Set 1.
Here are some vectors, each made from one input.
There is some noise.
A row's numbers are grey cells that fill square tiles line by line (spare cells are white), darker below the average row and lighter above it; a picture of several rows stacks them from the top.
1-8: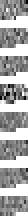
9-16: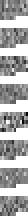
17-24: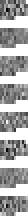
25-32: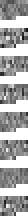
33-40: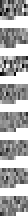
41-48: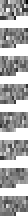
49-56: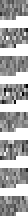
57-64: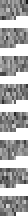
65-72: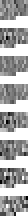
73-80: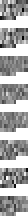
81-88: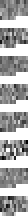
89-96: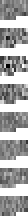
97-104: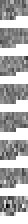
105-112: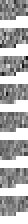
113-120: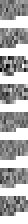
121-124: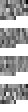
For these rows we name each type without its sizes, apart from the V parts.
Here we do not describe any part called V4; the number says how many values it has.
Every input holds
either a label, or a point on a line and a value of V4.
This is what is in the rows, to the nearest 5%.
About 35% of them hold a label. The rest hold a point on a line and a value of V4.
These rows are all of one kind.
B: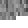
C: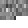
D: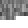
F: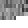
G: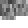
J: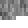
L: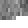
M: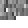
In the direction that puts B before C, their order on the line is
L, B, F, G, J, C, D, M.
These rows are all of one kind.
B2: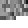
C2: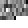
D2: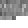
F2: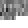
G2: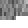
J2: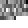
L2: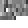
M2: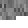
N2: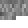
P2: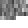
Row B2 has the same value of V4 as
D2, F2, J2 and N2.
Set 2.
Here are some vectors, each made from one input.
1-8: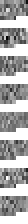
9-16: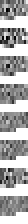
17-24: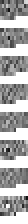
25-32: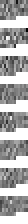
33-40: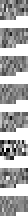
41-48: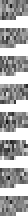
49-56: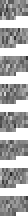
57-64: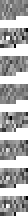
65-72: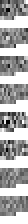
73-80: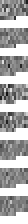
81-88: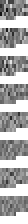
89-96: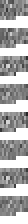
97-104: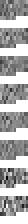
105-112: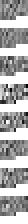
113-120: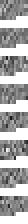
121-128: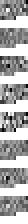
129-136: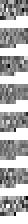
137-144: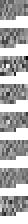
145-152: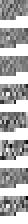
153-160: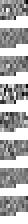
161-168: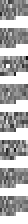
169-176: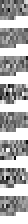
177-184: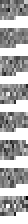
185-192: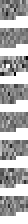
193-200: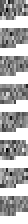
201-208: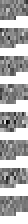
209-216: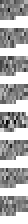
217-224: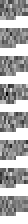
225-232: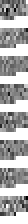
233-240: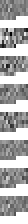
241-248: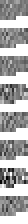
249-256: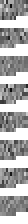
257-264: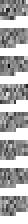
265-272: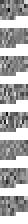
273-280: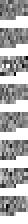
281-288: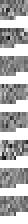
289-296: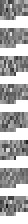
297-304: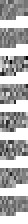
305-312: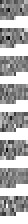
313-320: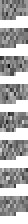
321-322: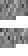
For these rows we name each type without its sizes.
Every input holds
either a point on a circle, or a list of items, each a point on each of two lines.
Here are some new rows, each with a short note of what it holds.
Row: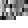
a list of two items
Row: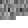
a list of one item
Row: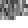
the empty list
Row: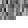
the empty list
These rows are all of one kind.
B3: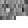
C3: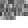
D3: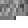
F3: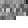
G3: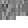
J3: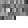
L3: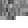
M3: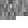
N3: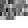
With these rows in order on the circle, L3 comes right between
F3 and G3.
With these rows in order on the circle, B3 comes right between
G3 and J3.
